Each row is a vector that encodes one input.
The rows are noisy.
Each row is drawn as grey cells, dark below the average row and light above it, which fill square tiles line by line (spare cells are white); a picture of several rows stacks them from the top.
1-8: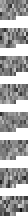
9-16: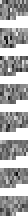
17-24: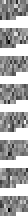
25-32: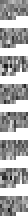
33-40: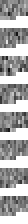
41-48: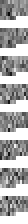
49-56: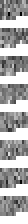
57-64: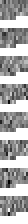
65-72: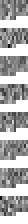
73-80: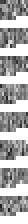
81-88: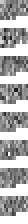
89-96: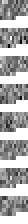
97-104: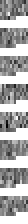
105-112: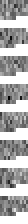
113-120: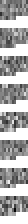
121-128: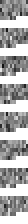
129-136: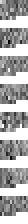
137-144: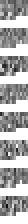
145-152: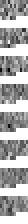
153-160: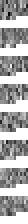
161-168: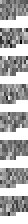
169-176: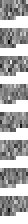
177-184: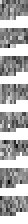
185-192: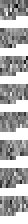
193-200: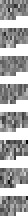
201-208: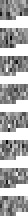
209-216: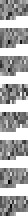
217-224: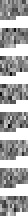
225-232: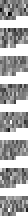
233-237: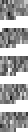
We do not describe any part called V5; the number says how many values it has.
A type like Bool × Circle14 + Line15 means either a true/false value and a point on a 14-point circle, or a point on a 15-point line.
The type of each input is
Bool × (Line6 + Line7) × V5.
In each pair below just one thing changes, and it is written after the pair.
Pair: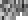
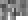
the place on the 7-point line
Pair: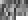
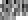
the place on the 7-point line
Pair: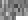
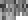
the place on the 7-point line
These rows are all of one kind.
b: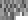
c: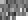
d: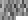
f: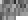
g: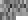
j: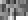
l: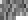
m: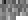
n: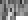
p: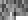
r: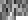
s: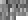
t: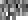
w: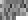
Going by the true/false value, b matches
d, m and n.
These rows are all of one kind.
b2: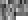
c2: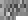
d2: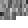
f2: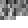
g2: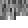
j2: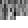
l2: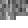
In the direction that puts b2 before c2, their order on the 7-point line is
f2, j2, g2, b2, l2, d2, c2.
